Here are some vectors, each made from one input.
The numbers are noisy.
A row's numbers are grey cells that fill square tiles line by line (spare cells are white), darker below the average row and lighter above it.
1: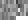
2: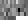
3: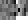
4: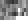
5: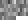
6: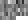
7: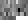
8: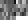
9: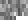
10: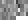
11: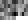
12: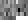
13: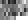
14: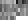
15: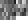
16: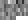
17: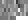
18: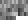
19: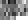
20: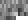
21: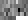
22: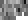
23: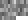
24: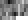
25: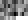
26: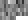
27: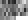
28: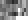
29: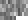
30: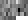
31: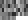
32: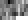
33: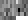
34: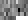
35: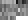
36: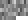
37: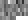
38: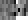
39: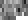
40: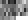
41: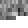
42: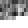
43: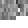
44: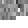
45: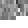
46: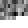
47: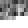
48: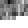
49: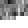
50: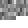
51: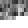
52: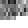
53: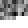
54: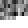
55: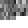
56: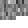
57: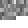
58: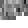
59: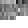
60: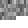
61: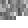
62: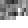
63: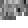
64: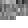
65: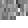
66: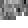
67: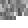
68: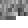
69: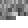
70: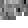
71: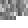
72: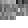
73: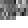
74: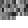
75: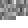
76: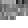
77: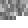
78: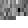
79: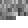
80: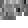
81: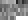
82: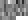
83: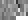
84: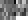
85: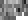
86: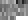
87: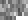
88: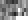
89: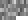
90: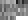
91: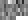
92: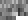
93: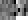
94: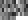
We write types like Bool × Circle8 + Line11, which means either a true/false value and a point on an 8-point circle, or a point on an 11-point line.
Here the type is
Bool × Line8.
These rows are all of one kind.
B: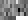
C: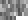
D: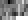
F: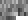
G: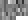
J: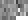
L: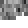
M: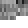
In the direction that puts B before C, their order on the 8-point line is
L, B, F, C, D, J, M, G.
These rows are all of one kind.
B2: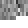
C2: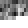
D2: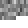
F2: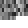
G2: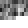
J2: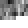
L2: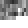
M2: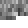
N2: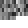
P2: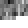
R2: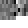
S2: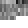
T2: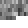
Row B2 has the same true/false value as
D2, M2, S2 and T2.
